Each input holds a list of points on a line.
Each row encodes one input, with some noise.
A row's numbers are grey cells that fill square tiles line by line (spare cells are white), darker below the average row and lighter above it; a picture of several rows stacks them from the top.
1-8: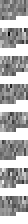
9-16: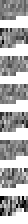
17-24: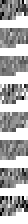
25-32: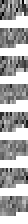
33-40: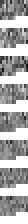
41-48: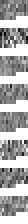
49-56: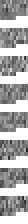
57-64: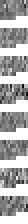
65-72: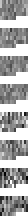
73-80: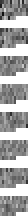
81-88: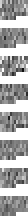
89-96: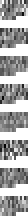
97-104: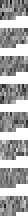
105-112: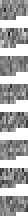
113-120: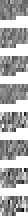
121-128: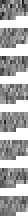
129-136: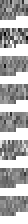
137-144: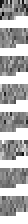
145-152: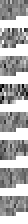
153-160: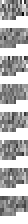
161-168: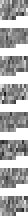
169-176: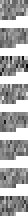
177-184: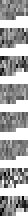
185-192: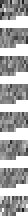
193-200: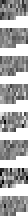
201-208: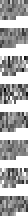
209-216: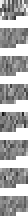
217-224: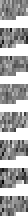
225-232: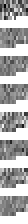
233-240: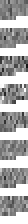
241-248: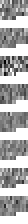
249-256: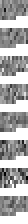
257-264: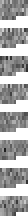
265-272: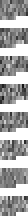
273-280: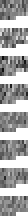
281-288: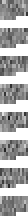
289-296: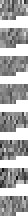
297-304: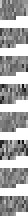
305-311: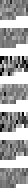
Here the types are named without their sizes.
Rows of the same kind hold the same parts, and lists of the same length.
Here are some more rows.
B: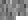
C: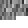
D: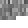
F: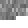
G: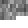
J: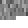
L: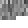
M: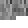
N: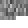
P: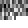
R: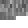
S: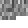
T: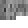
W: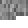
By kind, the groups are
B, D, F, G, L, R, S, T
C, J, M, N, W
P

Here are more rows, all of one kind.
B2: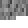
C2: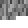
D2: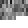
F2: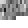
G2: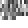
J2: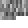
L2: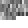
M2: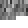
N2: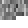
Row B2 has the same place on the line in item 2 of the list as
D2, M2 and N2.
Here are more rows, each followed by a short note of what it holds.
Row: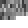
a list of one item
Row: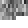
a list of two items
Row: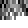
the empty list
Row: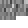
a list of two items
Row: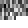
the empty list
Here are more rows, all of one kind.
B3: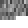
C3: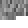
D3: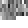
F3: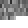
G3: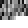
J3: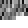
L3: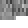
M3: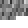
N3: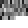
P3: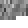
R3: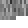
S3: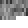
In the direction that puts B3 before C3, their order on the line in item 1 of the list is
G3, B3, C3, N3, F3, D3, S3, L3, R3, P3, J3, M3.
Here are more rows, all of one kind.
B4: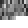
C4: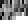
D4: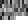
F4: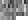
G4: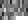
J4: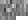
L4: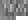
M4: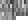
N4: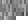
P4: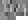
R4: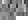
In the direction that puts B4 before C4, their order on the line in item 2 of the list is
F4, M4, R4, G4, B4, D4, C4, P4, L4, N4, J4.
